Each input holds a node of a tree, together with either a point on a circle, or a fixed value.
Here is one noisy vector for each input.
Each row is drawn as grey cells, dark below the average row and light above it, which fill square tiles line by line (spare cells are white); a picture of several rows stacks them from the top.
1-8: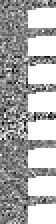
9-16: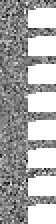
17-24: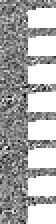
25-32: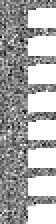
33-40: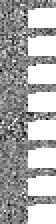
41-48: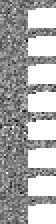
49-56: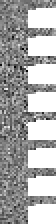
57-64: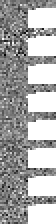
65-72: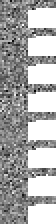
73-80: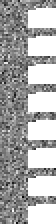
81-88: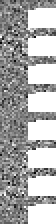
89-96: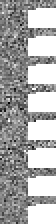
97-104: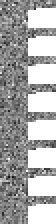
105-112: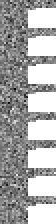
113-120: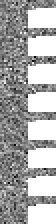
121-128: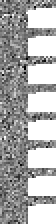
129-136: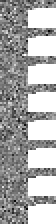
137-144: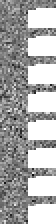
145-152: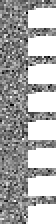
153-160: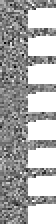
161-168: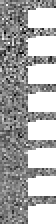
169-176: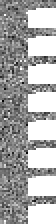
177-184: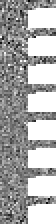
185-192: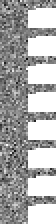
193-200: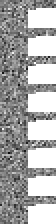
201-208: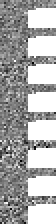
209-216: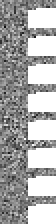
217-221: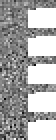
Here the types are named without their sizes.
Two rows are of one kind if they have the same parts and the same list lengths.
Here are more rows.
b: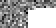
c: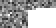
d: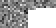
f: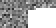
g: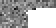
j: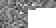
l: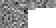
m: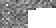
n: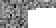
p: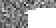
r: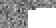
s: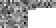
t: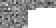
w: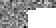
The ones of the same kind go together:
b, d, j, l
c, f, g, m, n, p, r, s, t, w

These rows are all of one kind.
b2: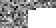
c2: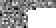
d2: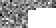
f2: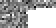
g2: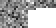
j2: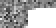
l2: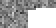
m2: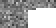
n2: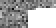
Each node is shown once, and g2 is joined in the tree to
b2.
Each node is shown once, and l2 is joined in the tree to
f2.
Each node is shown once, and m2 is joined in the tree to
b2, c2 and f2.
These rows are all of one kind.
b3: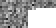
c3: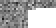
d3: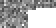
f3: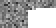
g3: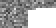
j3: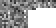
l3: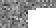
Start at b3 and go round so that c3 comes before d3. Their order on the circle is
b3, c3, f3, j3, d3, g3, l3.
